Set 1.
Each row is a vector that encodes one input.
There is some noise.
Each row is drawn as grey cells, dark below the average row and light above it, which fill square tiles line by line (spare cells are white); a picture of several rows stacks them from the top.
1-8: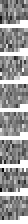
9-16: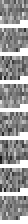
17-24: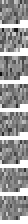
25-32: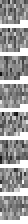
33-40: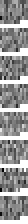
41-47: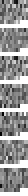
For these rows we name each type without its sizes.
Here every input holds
a point on a line and a true/false value.
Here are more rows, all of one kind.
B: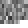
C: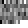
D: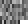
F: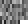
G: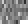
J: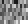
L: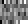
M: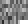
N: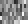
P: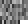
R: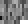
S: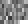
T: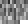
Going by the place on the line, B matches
G and S.
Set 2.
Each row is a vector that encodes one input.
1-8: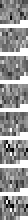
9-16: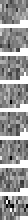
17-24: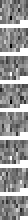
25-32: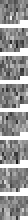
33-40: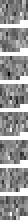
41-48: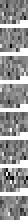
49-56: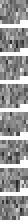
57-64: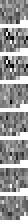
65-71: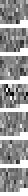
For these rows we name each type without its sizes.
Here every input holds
a list of points on a line.
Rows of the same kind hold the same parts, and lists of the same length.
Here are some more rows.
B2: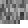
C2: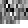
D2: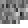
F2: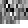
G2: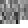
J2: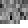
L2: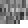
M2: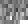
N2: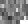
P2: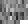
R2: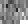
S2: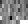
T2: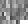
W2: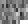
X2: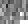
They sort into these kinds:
B2, D2, J2, L2, P2, W2
C2, F2
G2, M2, N2, R2, S2, T2, X2

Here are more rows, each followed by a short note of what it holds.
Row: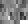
a list of one item
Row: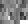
a list of one item
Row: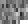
a list of one item
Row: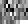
the empty list
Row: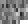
a list of one item
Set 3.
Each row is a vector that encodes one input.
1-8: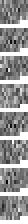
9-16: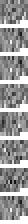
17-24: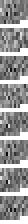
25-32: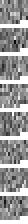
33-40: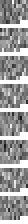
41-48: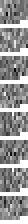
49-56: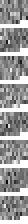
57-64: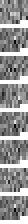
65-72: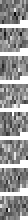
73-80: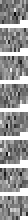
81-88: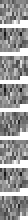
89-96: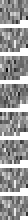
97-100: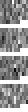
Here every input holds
either a point on a 6-point line, or a point on an 11-point line.
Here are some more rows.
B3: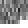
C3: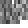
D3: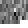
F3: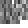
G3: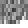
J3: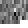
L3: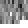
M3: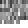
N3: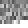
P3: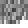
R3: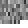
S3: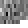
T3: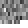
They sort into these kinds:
B3, C3, D3, F3, J3, S3
G3, L3, M3, N3, P3, R3, T3

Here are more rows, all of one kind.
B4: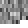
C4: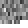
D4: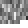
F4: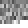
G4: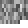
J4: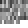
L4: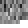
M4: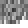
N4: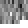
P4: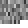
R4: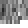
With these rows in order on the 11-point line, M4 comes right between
C4 and R4.
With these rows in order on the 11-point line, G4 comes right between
D4 and P4.
